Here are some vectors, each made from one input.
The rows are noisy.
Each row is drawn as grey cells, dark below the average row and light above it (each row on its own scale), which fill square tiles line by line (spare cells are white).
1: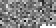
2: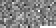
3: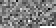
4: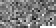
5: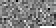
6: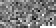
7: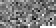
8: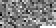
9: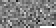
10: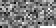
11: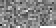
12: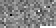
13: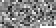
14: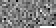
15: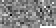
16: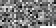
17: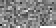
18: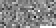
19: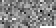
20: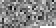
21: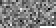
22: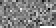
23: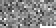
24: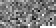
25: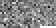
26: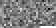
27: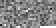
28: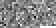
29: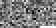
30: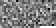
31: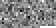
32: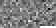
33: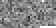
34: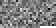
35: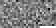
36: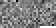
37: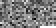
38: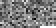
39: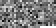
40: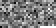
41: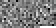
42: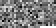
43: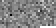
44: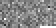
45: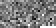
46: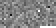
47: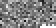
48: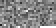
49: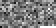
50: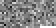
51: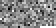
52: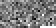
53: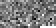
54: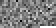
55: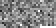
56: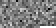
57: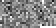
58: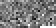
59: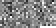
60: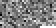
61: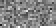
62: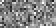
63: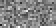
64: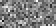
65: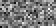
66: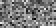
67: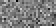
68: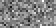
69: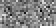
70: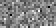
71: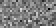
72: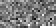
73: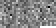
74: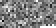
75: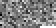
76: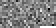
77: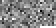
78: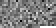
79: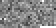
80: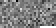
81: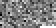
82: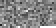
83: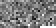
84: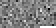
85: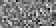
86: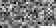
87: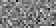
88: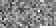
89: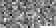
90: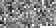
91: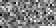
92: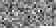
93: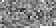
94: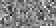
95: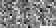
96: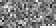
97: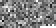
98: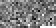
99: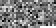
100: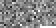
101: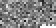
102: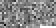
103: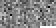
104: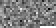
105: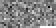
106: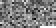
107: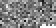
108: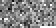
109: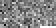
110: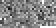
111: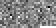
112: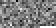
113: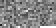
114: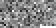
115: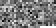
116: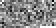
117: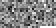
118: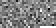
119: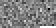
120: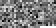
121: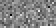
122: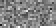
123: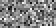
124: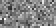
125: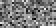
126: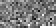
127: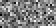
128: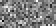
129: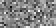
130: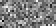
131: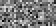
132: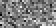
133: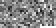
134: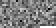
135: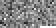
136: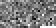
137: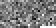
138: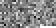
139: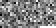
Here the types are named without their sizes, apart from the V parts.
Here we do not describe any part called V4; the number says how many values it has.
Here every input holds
either three true/false values, or a list of items, each a point on a line and a value of V4.
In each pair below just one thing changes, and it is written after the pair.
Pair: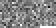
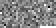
the value of V4 in item 1 of the list
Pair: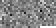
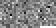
the place on the line in item 2 of the list
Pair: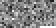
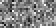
the value of V4 in item 1 of the list
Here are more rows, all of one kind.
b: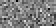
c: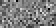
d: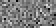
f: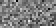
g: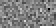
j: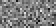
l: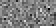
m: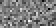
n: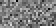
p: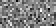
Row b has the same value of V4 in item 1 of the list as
f and n.
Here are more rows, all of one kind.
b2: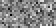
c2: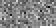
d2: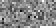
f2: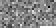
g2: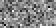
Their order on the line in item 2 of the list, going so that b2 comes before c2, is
d2, b2, g2, c2, f2.
